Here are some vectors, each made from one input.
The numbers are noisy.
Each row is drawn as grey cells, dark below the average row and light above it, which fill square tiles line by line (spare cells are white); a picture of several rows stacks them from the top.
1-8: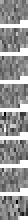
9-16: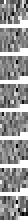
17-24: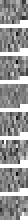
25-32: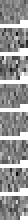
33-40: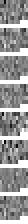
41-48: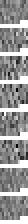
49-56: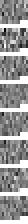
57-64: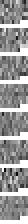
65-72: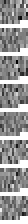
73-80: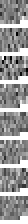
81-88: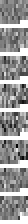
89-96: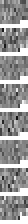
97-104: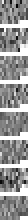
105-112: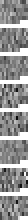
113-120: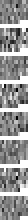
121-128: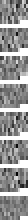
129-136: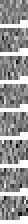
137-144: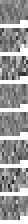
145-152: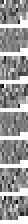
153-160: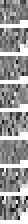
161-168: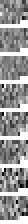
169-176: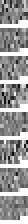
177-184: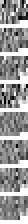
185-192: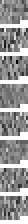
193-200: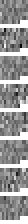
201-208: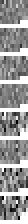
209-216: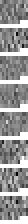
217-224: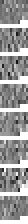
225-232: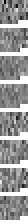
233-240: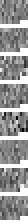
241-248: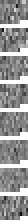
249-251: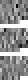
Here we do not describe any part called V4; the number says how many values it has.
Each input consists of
either a point on a 10-point circle, a point on an 8-point line and a value of V4, or a point on a 5-point line and a true/false value.
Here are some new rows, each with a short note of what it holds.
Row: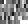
a point on a 5-point line and a true/false value
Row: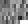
a point on a 10-point circle, a point on an 8-point line and a value of V4
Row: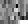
a point on a 5-point line and a true/false value
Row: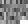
a point on a 10-point circle, a point on an 8-point line and a value of V4
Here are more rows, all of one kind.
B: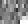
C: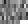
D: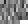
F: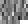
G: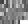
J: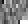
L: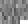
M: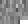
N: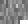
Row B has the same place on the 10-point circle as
G and N.
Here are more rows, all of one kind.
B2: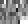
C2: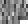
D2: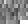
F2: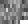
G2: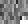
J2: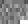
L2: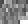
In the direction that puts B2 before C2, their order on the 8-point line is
J2, G2, B2, F2, D2, L2, C2.
